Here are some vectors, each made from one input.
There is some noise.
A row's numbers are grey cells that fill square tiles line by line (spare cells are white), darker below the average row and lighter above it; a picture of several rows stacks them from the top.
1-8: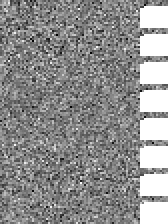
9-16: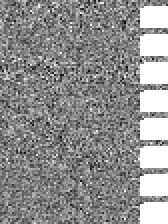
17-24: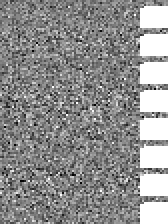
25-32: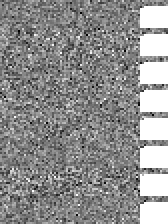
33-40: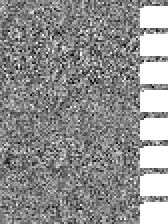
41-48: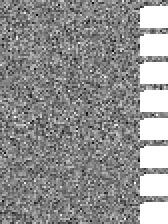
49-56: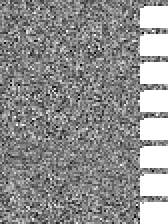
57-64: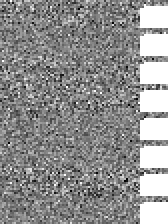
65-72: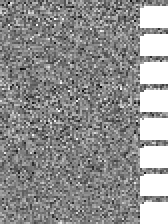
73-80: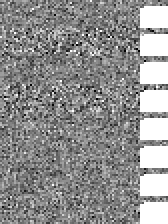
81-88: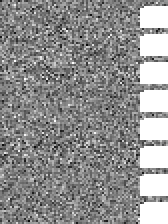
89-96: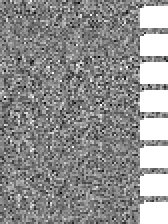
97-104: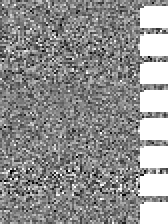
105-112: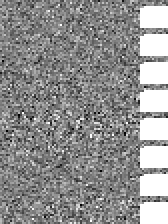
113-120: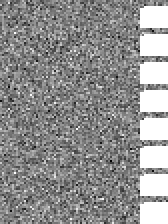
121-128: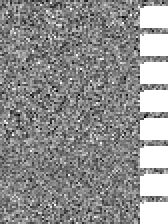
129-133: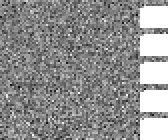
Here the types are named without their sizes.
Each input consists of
a point on a line, together with either a point on a circle and a true/false value, or a fixed value.
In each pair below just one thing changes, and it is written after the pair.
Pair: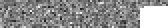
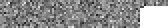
the place on the line
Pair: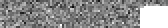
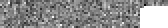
the place on the line
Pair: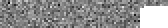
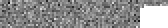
the place on the line
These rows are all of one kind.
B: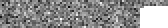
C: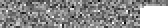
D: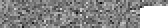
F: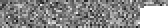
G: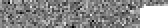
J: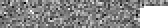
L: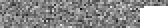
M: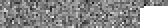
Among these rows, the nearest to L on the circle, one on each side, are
B and M.
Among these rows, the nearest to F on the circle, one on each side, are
G and J.
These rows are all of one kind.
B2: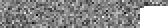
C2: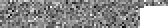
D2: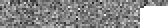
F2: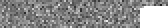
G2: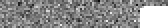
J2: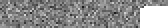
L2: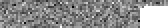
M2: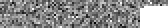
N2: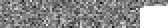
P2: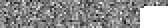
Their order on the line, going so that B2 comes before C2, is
P2, B2, D2, J2, N2, L2, M2, C2, F2, G2.
